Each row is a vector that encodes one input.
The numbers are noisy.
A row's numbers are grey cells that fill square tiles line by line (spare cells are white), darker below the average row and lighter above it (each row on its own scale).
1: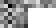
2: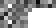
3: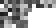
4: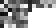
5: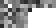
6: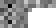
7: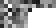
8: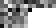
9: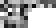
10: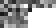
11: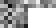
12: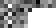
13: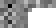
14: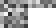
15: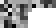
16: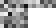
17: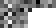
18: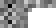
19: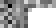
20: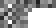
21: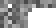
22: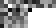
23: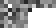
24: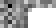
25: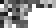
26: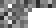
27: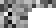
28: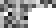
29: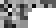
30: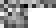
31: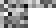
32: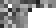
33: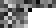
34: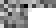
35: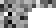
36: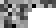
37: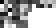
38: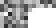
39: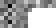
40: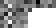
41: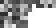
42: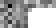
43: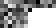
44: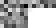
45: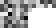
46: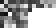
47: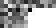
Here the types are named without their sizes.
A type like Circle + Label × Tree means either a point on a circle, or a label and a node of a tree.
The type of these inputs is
Bool × Line × Line.
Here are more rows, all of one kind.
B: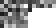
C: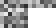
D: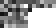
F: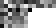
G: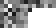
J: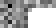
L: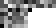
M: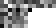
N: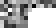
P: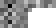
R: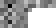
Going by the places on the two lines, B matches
D, P and R.
